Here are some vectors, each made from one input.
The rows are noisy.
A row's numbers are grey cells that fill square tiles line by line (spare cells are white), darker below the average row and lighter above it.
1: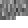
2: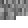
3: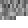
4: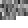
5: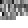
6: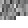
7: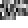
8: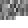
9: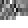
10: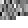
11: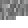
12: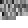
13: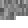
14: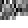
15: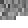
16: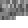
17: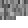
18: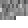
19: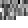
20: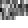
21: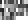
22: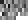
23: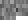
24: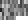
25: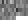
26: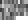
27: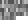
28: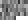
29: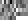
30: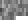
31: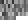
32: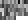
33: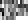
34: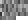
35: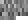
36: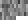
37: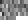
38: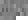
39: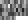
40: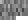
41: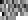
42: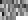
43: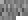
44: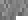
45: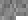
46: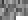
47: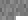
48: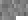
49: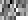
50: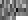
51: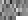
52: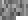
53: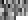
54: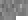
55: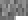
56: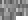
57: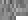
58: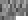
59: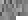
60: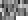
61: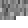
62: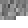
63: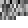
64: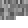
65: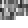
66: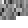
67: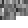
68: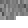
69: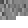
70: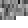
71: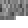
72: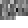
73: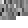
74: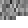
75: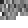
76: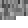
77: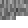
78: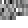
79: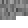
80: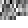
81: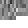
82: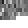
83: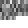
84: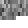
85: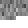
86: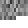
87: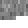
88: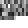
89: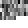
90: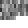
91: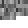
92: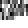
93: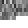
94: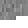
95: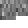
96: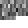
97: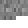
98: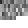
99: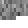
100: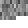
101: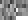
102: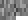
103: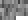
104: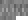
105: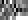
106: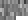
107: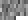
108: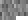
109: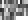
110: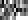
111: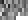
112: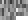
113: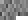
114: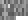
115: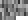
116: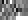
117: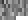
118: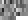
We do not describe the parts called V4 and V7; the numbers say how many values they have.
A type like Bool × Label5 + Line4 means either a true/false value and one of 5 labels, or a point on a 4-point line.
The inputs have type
(Bool × Line5 + V7) × V4.
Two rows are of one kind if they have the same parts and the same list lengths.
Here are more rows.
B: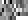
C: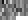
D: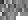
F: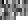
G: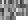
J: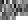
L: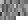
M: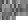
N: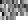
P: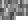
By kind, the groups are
B, C, D, G, L, N
F, J, M, P

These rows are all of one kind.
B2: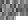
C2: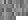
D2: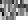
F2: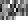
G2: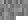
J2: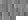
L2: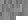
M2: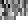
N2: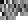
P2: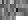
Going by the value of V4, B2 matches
J2, M2, N2 and P2.
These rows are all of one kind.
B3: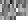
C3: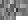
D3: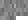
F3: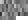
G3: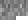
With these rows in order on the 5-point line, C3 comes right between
D3 and G3.
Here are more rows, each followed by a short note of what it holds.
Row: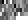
a value of V4 and a value of V7
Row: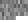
a point on a 5-point line, a true/false value and a value of V4
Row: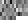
a value of V4 and a value of V7
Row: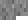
a value of V4 and a value of V7
